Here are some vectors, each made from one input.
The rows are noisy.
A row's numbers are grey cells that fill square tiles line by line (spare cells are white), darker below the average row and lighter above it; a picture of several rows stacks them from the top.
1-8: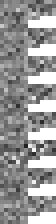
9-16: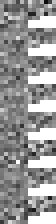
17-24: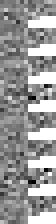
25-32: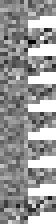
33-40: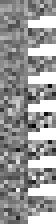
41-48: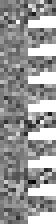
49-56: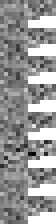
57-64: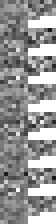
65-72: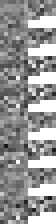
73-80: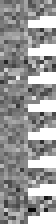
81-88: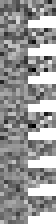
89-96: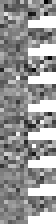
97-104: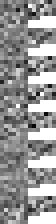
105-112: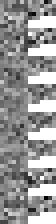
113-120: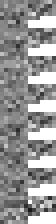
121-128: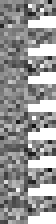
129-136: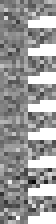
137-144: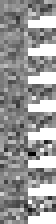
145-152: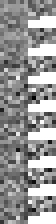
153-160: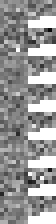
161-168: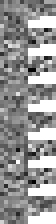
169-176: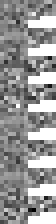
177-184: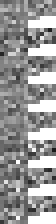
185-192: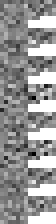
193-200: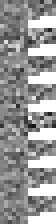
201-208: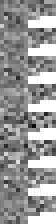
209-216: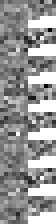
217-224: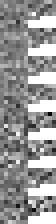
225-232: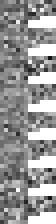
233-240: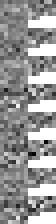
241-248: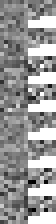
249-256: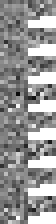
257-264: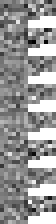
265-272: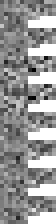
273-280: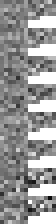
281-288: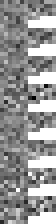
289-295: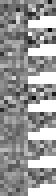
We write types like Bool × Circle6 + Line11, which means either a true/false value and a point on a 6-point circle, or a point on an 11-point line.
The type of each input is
(Bool × Bool × Bool × Bool + Unit) × Line7 + (Label12 + Line8) × Line8.
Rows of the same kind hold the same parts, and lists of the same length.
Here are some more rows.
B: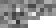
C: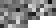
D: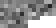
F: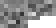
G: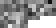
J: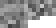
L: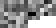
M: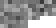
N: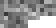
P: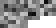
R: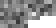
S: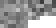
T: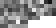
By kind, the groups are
B, D, F, J, M, R, S
C, G, T
L, P
N

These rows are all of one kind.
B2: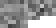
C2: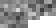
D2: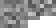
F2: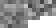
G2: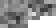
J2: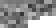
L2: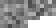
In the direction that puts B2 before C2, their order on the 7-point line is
D2, L2, B2, G2, F2, J2, C2.
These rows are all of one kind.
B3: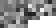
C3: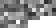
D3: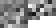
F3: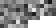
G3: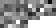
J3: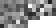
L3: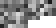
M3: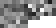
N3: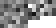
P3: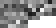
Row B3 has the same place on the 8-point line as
D3, J3, M3 and N3.
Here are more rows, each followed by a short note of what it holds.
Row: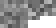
a point on a 7-point line and four true/false values
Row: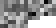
a point on each of two 8-point lines
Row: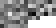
a point on each of two 8-point lines
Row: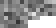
a point on a 7-point line
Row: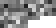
one of 12 labels and a point on an 8-point line
